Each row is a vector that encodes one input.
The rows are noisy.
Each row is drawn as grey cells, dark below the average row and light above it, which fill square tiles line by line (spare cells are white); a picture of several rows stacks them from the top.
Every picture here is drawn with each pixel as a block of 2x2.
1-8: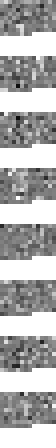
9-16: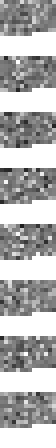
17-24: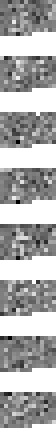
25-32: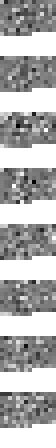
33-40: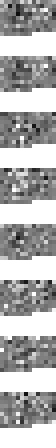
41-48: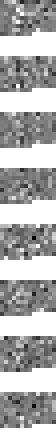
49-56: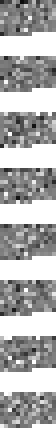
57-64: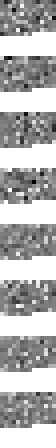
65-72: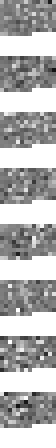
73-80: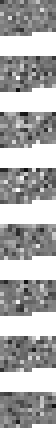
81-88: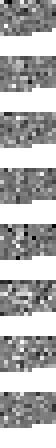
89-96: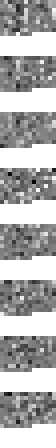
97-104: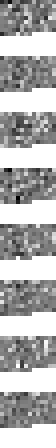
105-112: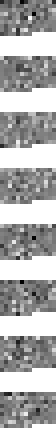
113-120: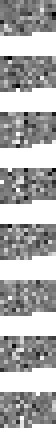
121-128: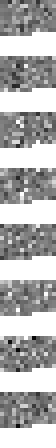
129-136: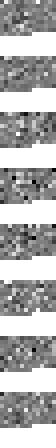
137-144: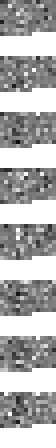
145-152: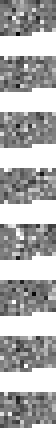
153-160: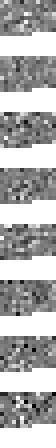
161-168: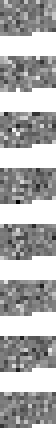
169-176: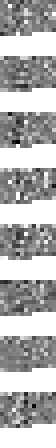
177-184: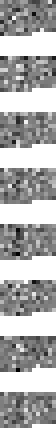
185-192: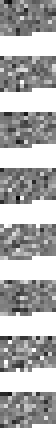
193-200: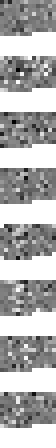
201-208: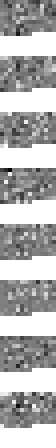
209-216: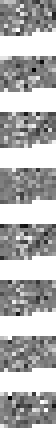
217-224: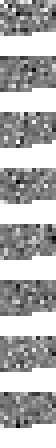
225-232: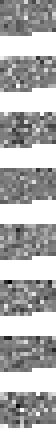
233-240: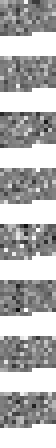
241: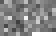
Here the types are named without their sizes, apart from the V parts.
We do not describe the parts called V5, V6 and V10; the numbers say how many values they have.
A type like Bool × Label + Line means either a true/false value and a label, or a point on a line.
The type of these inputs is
Bool × Line × Line × Line × V5 × V6 × V10.
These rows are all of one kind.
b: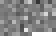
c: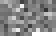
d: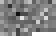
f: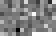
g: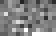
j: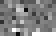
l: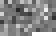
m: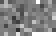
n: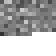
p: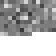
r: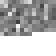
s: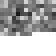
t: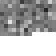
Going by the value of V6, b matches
c and g.
